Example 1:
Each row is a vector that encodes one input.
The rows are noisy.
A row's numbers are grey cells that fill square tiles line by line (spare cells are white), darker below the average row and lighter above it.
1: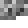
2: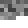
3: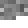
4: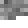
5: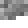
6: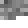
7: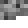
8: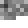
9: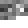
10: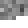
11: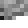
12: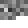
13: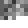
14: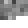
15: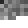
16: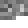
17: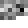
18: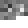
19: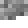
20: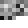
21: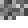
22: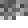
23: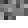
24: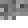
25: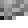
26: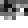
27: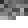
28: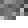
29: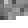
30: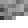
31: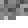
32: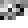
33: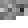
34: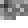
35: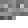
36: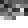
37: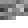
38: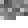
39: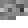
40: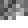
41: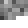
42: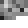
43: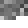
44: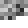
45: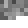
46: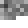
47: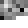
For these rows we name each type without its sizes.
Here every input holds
either a label, or three true/false values.
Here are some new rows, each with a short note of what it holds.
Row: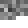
a label
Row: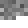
three true/false values
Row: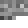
three true/false values
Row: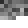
a label
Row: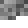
a label
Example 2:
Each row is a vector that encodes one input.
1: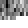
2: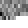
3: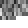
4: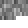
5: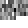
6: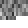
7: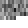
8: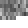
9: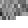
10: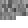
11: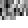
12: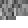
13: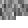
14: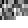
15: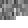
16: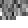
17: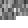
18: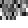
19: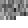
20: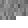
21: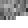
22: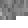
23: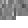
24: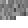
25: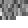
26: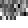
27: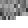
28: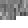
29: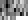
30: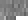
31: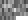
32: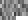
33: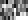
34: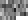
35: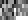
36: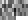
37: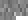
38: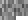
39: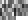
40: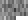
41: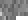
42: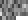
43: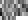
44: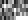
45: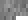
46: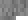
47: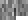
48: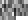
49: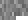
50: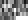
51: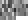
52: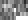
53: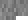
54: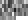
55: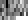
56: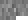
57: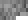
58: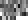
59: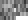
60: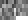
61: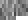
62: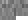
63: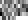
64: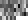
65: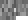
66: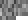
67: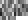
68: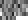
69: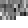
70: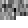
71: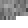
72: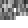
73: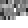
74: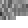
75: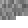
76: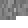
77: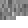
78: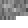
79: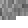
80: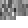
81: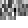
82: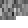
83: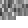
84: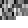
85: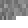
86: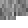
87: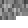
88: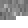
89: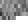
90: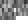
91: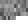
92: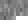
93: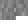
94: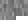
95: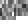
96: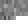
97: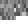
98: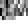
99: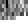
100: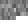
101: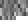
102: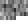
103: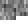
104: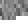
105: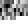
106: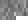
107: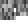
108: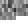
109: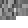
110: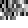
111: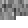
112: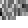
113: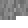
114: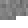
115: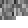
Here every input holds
either a fixed value, or a point on a 3-point line, a point on a 6-point line and a true/false value.
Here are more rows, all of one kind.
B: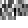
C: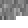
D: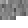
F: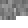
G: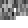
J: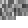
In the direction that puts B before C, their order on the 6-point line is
B, D, G, C, J, F.
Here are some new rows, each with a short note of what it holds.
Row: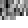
a fixed value
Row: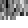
a fixed value
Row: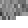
a point on a 3-point line, a point on a 6-point line and a true/false value
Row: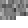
a point on a 3-point line, a point on a 6-point line and a true/false value
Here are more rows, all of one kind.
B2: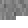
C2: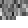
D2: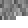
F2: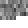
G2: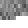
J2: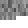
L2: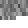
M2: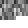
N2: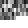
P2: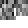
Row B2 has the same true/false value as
C2, F2, G2 and N2.
